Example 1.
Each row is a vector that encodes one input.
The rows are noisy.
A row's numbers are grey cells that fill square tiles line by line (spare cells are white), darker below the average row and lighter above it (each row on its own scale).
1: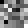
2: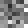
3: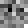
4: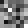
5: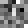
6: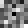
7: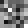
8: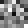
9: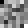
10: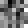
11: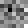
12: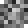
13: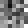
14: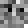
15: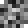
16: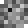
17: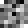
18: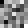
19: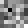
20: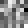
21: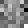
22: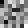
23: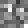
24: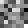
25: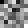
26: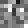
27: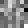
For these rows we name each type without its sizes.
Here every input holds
three true/false values.
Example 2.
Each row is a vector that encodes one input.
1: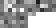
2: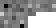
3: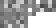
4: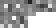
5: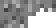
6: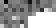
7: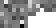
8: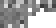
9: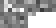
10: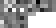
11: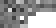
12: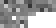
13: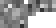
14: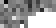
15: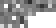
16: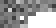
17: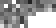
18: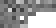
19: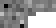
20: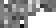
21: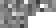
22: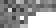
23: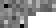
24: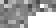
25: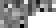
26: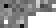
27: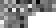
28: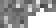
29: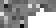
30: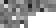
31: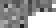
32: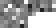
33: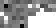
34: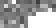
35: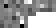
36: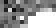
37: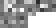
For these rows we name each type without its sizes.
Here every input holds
three true/false values.
